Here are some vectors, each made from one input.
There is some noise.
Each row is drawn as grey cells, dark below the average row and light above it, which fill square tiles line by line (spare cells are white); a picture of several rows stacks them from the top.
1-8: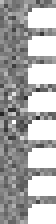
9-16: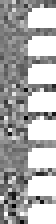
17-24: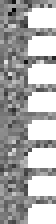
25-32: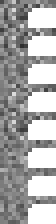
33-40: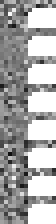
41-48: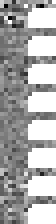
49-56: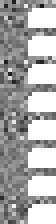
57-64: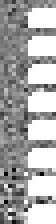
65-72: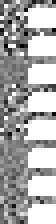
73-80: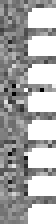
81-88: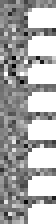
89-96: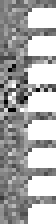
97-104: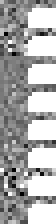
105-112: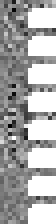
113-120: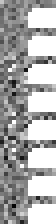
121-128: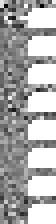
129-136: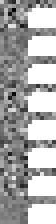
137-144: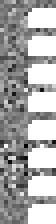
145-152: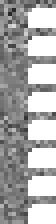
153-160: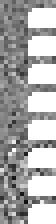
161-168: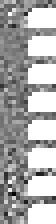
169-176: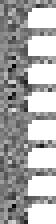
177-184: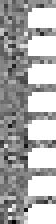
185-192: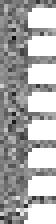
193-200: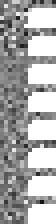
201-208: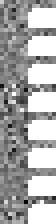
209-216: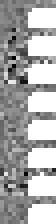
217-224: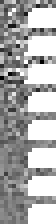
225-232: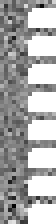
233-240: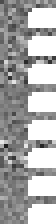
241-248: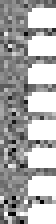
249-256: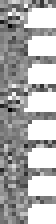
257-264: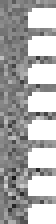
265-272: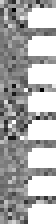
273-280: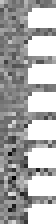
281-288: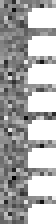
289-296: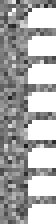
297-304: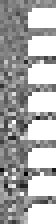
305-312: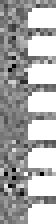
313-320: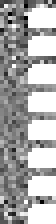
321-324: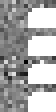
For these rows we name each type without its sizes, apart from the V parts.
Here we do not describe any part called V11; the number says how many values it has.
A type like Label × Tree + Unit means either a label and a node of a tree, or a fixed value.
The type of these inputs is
List(Bool × V11).
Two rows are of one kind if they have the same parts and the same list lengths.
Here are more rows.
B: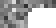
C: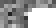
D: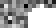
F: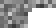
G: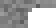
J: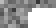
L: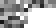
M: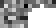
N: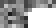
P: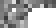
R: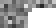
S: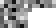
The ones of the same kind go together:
B, D, J, P, S
C, F, G, M, N, R
L

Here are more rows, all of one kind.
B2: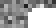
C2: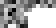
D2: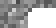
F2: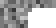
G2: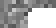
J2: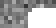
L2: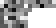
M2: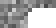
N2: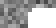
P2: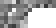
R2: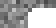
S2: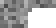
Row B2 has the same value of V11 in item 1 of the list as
C2 and S2.
